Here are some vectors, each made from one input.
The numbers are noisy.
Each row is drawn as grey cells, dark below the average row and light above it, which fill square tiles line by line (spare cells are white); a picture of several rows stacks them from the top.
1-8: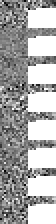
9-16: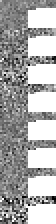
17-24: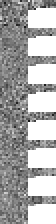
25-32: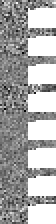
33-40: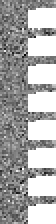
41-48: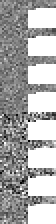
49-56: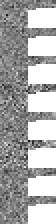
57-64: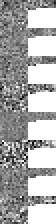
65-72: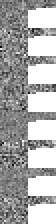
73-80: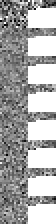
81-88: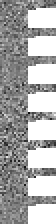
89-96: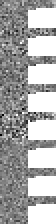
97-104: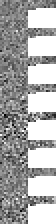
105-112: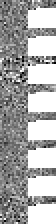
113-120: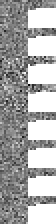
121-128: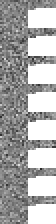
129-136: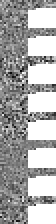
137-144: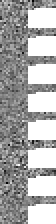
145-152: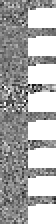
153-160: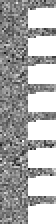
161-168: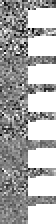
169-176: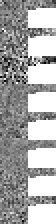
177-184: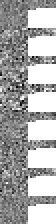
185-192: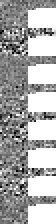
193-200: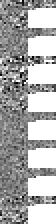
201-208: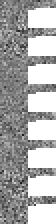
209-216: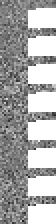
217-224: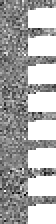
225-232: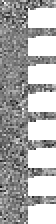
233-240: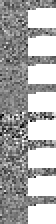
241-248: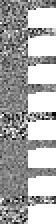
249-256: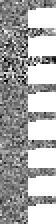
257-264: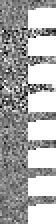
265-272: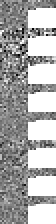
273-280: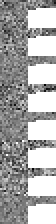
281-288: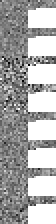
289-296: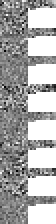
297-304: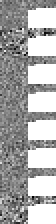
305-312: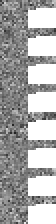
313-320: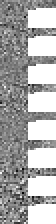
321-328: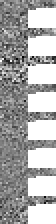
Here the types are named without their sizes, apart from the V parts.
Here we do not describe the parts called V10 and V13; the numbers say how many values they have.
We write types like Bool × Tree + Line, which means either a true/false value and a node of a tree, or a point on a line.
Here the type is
(Bool × Circle + V13) × Line × V10.
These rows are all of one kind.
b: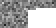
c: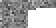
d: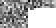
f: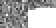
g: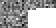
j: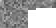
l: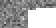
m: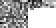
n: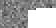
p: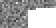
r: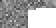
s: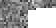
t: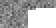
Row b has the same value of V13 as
m and r.
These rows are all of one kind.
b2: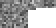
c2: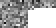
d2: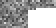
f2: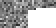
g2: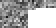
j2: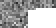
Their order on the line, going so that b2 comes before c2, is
d2, g2, b2, f2, j2, c2.
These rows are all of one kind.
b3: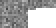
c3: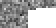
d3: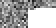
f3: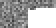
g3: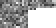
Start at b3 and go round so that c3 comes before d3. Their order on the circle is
b3, g3, c3, d3, f3.
